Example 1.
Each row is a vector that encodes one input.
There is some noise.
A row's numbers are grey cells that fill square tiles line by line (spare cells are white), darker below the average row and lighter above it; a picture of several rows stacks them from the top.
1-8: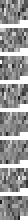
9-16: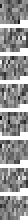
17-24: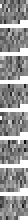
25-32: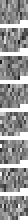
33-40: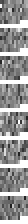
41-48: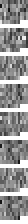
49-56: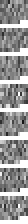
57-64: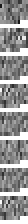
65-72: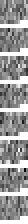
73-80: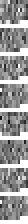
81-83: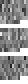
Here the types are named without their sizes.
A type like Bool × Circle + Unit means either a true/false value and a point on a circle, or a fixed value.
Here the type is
Label × Line.
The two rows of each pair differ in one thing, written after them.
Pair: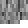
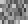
the place on the line
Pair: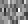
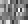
the place on the line
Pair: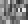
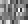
the place on the line
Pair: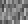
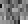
the label
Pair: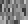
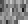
the label
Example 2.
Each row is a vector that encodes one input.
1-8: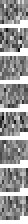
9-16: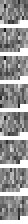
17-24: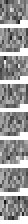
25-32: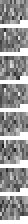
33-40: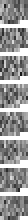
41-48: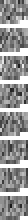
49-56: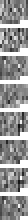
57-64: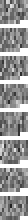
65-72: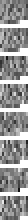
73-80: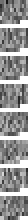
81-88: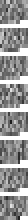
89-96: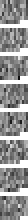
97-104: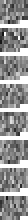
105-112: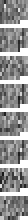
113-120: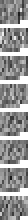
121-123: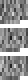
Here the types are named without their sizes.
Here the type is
Label + Line.
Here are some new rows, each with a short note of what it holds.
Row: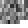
a point on a line
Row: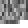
a point on a line
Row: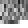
a point on a line
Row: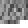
a point on a line
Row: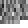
a label
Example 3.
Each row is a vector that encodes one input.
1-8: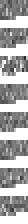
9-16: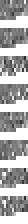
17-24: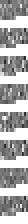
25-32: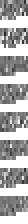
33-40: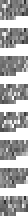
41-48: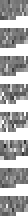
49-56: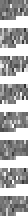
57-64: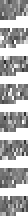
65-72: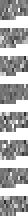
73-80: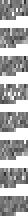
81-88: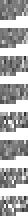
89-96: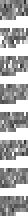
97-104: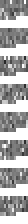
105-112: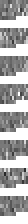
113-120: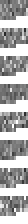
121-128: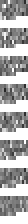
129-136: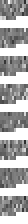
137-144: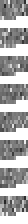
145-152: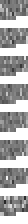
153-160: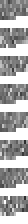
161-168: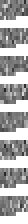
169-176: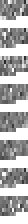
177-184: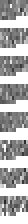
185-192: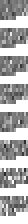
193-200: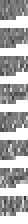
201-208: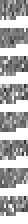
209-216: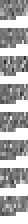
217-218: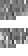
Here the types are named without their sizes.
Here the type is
Bool × Bool × Bool × Bool + Line.
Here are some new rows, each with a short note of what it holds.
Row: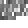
four true/false values
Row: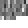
a point on a line
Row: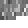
four true/false values
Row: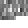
four true/false values
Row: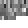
a point on a line
